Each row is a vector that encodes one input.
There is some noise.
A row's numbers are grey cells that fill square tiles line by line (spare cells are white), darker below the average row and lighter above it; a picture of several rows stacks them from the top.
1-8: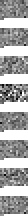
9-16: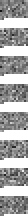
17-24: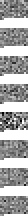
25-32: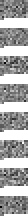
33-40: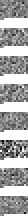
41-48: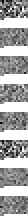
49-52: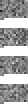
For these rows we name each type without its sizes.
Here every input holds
a list of points on a line.
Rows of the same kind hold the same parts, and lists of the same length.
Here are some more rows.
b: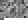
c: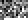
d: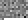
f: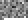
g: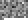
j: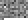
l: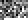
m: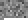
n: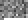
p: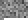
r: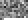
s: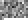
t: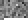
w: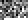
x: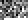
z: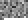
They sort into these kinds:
b, d, j, m, n, p, t
c, l, w, x
f, g, r, s, z

